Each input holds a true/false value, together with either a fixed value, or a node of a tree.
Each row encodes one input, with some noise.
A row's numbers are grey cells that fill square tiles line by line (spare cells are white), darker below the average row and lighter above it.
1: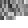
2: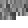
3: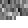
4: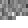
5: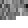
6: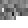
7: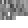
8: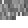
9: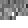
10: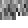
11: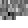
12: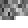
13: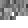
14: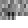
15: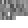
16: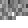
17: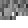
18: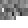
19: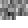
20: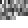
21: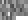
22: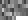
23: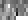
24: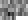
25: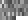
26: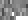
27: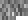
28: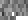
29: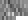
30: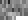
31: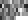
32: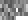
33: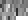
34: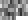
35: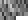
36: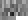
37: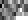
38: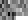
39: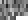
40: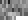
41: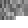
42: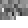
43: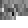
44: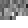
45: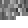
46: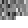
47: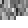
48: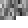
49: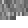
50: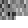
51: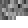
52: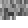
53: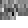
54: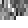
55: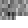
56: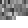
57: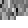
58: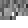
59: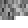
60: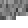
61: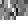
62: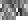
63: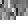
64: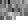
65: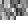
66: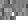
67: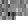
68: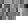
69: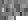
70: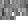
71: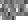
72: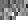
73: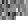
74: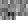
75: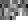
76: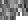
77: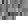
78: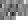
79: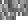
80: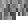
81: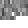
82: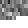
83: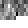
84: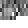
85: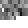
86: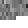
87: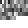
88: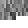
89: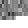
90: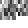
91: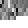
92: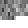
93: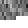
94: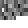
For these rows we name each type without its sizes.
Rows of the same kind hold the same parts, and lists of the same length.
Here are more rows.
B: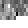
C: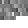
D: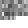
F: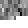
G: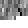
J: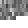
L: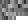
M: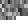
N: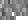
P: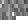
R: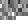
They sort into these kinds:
B
C, D, F, G, J, L, M, N, P, R

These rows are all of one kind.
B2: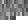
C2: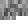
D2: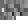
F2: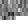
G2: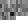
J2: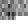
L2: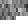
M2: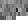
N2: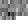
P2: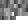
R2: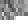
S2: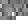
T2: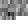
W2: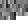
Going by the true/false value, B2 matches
P2, R2 and S2.
